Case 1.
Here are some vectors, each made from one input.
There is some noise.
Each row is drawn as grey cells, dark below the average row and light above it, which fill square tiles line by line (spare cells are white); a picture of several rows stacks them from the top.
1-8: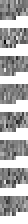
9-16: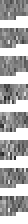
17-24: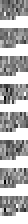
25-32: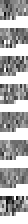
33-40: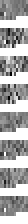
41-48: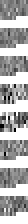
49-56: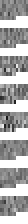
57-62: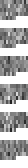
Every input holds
a point on a 6-point circle, together with either a fixed value, or a node of a 9-node tree.
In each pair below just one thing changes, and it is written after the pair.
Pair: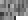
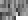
the node of the tree
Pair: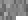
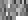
the node of the tree
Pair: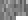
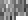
the node of the tree
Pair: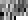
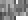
the node of the tree
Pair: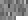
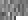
the place on the 6-point circle
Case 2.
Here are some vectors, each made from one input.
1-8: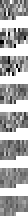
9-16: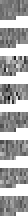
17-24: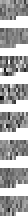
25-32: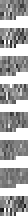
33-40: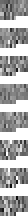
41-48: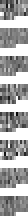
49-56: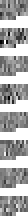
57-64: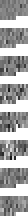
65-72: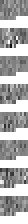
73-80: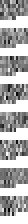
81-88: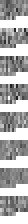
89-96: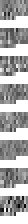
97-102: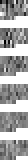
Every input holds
either a point on a 6-point circle and a node of a 9-node tree, or a fixed value.
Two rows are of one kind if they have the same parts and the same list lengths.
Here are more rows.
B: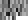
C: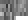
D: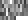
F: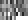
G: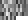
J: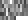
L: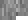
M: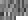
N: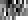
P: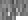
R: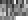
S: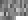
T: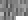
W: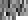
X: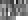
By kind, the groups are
B, C, F, L, M, N, P, R, S, T, W, X
D, G, J

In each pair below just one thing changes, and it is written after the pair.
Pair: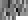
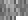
the place on the 6-point circle
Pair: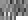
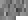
the node of the tree
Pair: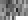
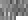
the node of the tree
